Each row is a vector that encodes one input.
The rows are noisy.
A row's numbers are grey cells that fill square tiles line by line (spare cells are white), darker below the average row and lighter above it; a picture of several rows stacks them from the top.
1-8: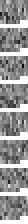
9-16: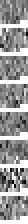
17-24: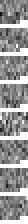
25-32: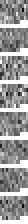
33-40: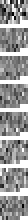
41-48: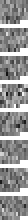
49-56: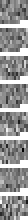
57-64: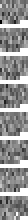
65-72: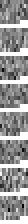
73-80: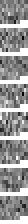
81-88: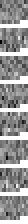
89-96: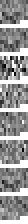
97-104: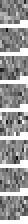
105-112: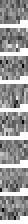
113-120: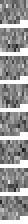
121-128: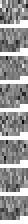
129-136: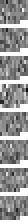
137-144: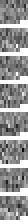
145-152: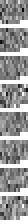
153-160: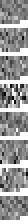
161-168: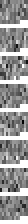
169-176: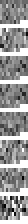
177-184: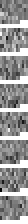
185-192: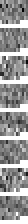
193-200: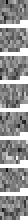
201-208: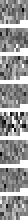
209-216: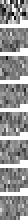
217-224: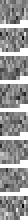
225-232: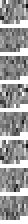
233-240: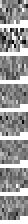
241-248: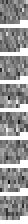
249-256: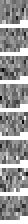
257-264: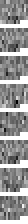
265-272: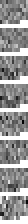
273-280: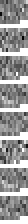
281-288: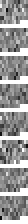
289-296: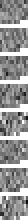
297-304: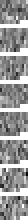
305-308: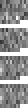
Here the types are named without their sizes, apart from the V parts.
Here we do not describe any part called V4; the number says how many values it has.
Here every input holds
a list of items, each a true/false value and a value of V4.
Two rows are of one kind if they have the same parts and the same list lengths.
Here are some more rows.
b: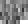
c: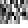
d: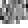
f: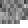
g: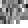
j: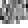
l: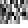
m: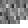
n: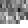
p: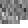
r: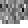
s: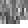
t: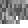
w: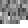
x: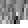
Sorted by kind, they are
b, m, s, x
c, l
d, g, j
f, n, p, r, t, w

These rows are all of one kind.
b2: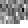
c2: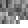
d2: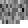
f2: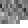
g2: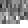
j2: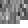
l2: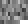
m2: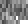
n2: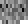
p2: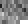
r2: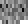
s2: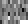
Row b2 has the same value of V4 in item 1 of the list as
d2, n2 and r2.
